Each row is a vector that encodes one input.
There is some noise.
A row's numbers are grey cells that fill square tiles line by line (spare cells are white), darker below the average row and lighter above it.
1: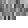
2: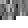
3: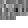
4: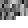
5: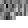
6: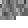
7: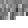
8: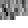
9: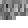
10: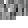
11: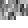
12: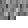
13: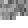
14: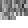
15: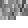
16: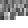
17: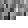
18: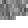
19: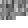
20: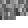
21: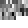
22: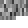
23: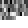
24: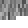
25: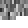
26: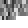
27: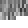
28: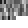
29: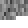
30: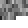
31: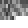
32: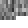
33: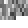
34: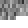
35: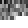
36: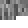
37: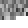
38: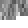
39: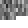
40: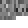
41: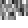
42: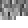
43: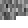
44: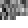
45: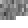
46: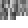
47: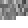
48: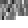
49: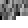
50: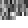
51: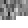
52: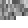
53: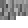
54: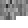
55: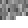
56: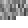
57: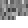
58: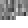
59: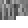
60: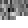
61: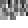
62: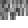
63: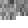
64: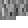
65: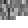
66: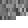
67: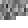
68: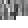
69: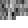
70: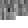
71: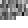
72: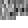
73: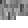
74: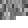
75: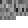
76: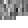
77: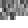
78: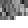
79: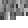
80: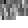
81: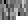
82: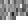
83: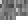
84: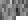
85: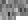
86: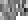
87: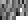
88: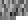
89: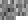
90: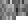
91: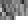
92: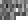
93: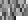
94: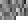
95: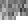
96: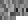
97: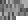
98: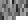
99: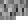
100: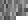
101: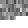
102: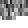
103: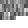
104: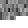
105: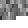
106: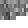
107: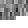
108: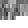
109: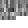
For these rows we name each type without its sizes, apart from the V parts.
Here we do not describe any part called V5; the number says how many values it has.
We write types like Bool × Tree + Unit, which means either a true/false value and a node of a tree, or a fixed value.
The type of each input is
(Bool × Line + V5) × Label.
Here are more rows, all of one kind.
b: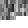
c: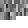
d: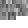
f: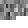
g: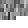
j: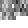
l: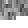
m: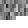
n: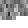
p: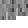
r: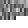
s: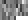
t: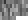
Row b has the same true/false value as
j and p.
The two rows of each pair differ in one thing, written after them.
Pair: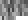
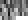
the true/false value
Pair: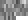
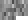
the true/false value
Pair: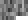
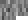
the place on the line
